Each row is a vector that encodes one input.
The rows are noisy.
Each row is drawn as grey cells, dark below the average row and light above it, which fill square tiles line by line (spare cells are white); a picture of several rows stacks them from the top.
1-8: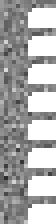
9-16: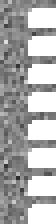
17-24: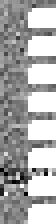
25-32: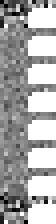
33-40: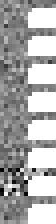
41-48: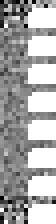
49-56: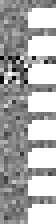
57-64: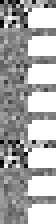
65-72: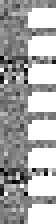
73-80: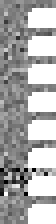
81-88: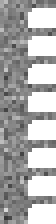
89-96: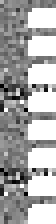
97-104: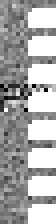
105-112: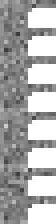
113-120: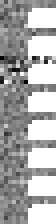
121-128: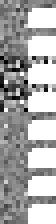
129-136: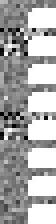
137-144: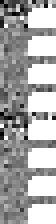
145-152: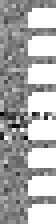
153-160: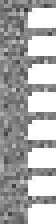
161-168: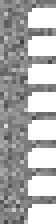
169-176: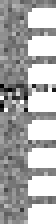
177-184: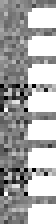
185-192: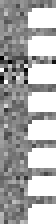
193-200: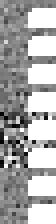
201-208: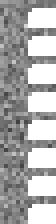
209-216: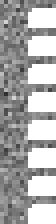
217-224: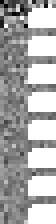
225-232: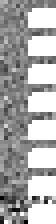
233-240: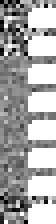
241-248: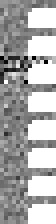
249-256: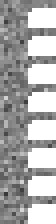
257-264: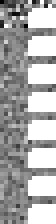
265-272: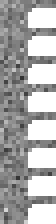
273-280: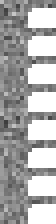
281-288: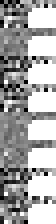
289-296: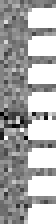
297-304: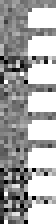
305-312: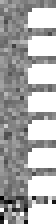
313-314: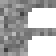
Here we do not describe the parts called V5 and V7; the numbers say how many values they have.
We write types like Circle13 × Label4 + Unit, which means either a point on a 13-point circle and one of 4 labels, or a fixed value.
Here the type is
(Circle13 + Unit) × (Line6 + V5) × V7 + Tree8.
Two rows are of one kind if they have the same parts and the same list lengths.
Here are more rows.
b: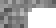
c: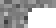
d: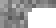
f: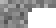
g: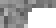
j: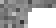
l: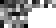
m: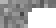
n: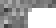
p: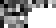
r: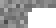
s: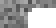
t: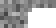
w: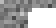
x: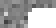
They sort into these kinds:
b, n, s
c, f, g, m, r, x
d
j, t, w
l, p

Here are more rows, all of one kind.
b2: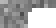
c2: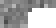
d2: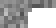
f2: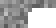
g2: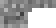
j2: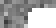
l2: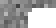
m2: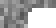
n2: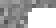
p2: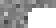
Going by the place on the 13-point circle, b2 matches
c2 and j2.
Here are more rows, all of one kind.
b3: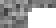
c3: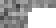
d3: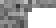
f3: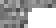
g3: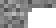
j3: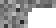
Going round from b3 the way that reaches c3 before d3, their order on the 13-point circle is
b3, g3, j3, f3, c3, d3.
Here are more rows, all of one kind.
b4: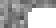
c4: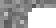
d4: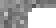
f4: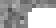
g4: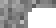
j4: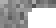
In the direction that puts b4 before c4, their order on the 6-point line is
f4, b4, g4, j4, d4, c4.
